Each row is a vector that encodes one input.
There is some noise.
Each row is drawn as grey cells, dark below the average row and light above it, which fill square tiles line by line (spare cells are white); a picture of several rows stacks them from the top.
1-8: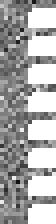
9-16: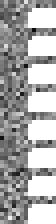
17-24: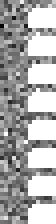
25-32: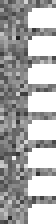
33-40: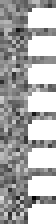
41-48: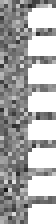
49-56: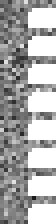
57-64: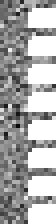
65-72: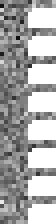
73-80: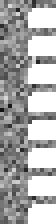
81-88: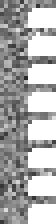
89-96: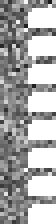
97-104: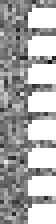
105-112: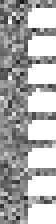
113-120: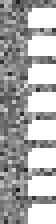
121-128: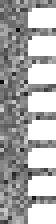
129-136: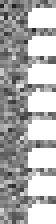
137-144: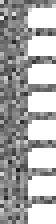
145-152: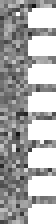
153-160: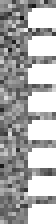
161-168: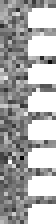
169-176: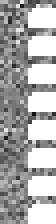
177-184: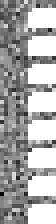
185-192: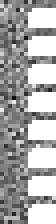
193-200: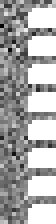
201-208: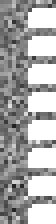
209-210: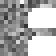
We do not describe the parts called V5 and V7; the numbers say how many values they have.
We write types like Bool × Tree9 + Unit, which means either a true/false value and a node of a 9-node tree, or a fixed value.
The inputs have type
(Bool × V5 + Circle6) × V7 + Tree8.
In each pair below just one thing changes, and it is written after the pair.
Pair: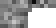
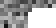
the value of V7
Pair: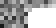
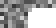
the true/false value
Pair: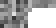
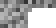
the value of V5
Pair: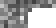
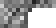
the value of V5
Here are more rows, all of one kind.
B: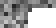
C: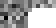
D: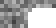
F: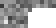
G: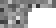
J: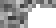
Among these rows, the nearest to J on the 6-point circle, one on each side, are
D and F.
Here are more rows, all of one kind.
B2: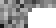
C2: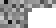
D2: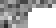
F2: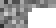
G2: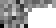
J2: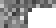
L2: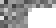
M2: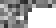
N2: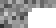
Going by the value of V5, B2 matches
F2 and J2.
